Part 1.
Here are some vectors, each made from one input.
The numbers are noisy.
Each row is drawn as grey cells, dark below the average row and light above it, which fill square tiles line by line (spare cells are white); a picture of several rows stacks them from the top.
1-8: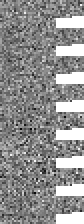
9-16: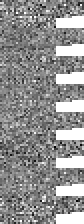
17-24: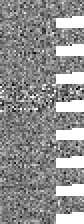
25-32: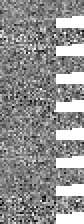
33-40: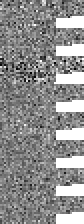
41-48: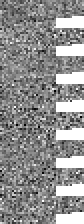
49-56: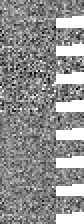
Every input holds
four true/false values.
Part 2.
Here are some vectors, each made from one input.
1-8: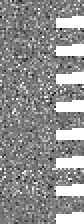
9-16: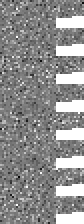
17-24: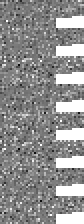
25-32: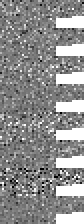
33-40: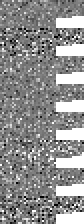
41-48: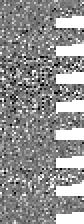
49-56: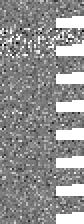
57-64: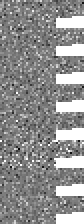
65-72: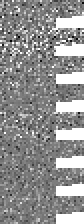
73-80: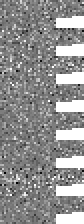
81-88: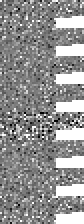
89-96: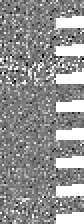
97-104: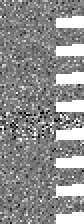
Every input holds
either a point on a 9-point circle, or a fixed value.
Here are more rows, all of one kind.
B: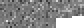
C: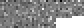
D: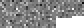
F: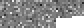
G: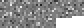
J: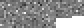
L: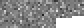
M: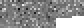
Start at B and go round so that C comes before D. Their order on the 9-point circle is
B, C, J, F, L, G, D, M.
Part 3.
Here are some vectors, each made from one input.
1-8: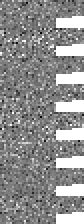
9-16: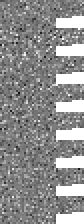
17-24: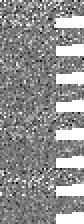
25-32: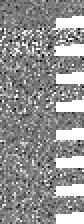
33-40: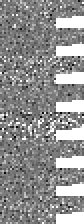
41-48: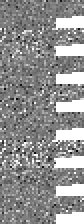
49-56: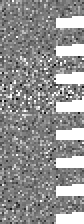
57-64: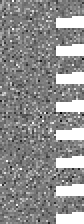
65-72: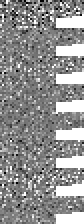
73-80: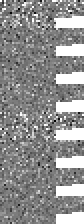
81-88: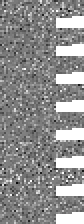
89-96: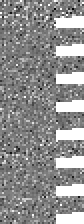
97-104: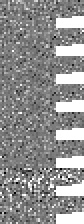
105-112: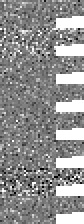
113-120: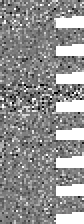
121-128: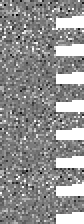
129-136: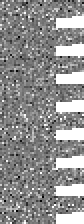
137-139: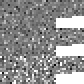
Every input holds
either a point on a 9-point circle, or a fixed value.
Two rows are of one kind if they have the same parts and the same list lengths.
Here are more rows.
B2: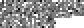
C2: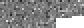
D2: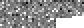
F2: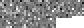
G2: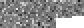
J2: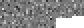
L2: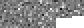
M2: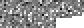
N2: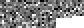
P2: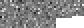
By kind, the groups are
B2, C2, D2, F2, G2, J2, L2, M2, P2
N2

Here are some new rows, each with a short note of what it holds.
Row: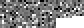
a fixed value
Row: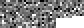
a fixed value
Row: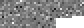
a point on a 9-point circle
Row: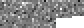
a point on a 9-point circle
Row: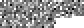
a point on a 9-point circle
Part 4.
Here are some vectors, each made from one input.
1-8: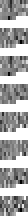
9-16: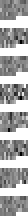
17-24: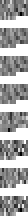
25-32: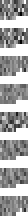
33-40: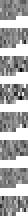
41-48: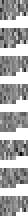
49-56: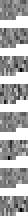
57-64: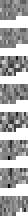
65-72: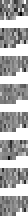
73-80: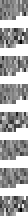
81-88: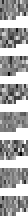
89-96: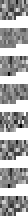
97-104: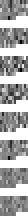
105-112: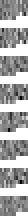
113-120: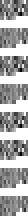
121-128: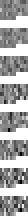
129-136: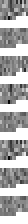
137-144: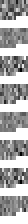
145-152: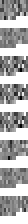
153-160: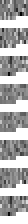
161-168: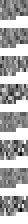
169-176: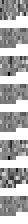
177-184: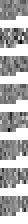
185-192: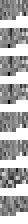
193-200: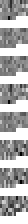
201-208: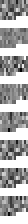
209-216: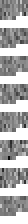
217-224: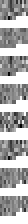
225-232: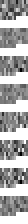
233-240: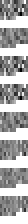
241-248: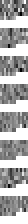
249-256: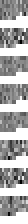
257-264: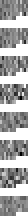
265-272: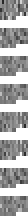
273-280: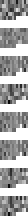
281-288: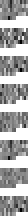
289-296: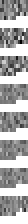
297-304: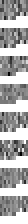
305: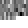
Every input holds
a node of a 10-node tree.
